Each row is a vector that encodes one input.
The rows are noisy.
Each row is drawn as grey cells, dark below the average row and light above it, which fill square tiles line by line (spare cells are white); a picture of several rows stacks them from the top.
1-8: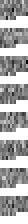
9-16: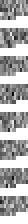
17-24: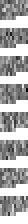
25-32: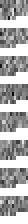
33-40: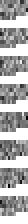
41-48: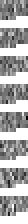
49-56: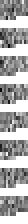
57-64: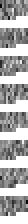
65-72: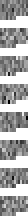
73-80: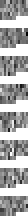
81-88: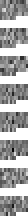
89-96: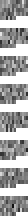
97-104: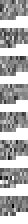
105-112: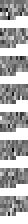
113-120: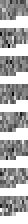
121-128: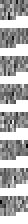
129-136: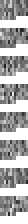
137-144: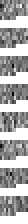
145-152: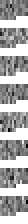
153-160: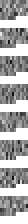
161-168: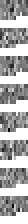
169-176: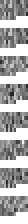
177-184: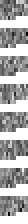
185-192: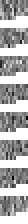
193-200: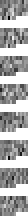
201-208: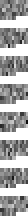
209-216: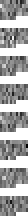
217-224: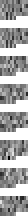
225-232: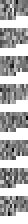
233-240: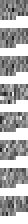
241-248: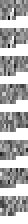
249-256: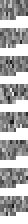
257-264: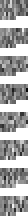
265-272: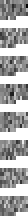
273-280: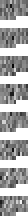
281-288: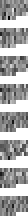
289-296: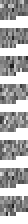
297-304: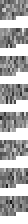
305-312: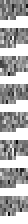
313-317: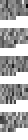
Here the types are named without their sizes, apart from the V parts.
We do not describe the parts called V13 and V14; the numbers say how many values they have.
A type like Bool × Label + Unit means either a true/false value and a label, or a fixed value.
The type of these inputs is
Label × (Line + V13) + V14.
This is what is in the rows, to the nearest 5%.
About 60% of them hold a label, together with either a point on a line, or a value of V13. The rest hold a value of V14.
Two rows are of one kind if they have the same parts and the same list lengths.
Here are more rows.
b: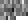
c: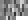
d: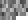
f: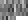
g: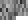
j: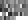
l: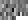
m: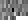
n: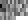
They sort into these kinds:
b, f, l, m
c, j, n
d, g

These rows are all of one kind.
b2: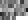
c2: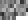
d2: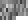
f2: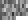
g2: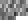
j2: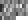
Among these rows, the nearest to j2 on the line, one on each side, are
d2 and f2.
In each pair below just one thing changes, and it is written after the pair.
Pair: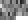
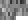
the place on the line
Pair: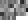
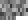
the label
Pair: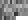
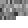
the place on the line
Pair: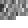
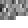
the place on the line
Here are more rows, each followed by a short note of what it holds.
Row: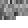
a label and a point on a line
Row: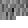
a value of V14
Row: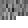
a value of V14
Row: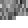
a label and a point on a line
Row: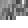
a value of V14
